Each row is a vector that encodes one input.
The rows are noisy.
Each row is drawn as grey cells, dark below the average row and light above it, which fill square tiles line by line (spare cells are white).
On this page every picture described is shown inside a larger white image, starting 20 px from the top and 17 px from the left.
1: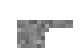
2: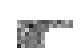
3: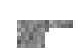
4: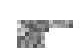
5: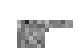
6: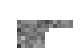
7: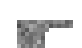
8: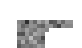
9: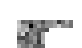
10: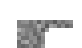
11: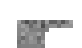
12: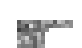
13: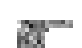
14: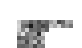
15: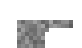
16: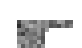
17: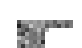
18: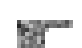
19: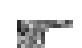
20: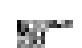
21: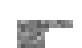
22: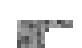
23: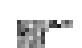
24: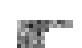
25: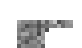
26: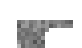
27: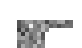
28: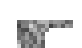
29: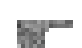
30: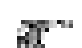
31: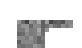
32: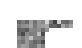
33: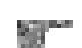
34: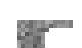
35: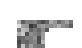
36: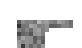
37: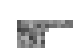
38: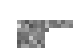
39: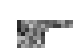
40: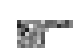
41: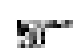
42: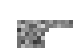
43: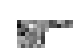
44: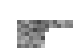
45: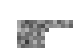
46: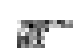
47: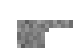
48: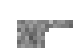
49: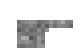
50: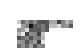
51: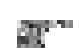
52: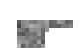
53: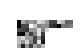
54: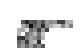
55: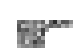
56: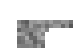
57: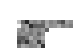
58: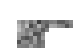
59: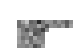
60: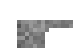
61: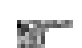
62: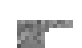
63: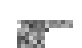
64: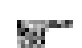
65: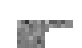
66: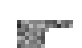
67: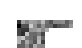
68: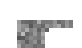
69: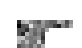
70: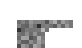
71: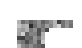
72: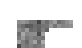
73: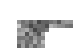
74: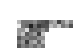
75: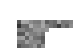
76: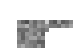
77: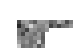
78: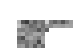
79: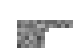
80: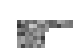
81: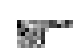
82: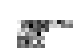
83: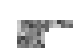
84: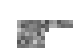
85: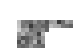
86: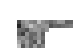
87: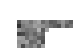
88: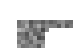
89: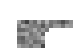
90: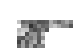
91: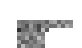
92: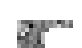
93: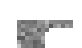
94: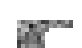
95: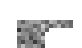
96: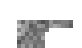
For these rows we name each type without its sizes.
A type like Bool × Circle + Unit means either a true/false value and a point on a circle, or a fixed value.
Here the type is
(Bool × Bool × Bool + Unit) × Label + Line.
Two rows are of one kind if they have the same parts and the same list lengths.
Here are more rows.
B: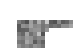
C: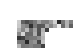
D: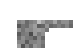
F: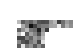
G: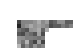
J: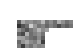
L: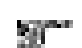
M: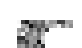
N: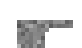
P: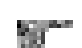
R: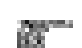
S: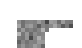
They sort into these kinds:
B, M, R
C, D, G, N, P
F, J, L, S

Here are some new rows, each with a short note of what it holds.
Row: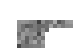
a label and three true/false values
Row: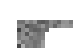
a label and three true/false values
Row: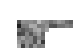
a label
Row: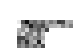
a point on a line
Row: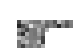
a label and three true/false values
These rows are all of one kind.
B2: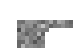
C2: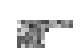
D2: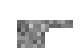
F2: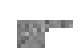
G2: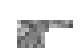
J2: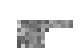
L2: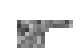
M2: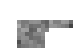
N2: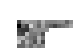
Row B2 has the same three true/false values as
C2, D2 and J2.
